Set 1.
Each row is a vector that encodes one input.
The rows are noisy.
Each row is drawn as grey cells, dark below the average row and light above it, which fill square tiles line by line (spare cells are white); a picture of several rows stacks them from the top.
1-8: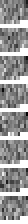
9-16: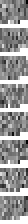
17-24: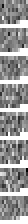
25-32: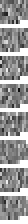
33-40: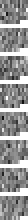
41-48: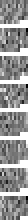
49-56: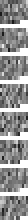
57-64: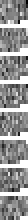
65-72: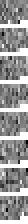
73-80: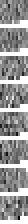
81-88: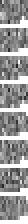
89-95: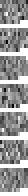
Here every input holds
a node of a 10-node tree and three true/false values, together with either a point on a 6-point circle, or a fixed value.
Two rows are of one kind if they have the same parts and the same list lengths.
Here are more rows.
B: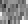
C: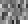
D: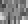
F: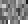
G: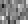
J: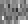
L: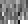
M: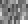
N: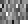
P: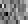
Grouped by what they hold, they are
B, D, G, J, M
C, F, L, N, P

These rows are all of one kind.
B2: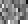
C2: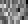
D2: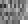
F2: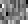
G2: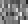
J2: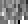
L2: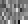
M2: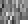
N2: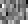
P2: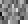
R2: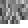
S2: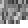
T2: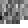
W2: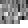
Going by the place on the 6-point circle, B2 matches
J2, L2 and P2.
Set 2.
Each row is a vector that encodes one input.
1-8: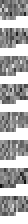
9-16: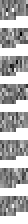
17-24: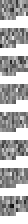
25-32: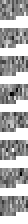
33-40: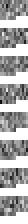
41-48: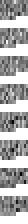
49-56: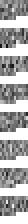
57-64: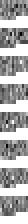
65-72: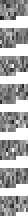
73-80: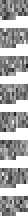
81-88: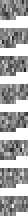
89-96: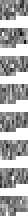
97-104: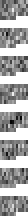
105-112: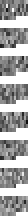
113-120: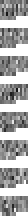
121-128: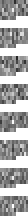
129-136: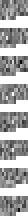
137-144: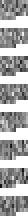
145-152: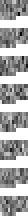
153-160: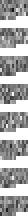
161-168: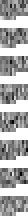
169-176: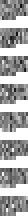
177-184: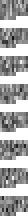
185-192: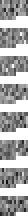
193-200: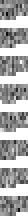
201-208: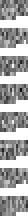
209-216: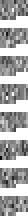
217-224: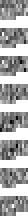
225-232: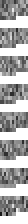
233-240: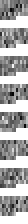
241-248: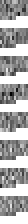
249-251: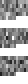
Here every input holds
a point on a 17-point circle, together with either a point on a 17-point circle, or one of 6 labels.
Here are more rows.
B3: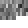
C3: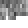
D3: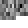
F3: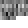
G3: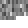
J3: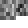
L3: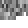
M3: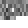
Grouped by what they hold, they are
B3, D3, F3, J3, M3
C3, G3, L3

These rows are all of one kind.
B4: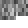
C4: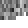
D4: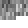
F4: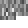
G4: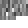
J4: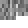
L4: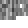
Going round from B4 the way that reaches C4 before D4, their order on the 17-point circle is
B4, G4, F4, J4, L4, C4, D4.
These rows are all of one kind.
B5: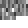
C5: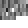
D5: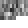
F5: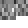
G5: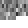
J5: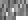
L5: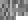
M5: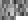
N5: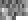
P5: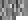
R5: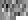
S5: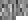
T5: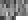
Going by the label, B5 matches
N5, P5, R5 and S5.
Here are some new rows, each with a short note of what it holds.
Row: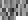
a point on each of two 17-point circles
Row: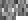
a point on a 17-point circle and one of 6 labels
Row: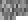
a point on each of two 17-point circles
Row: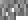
a point on a 17-point circle and one of 6 labels
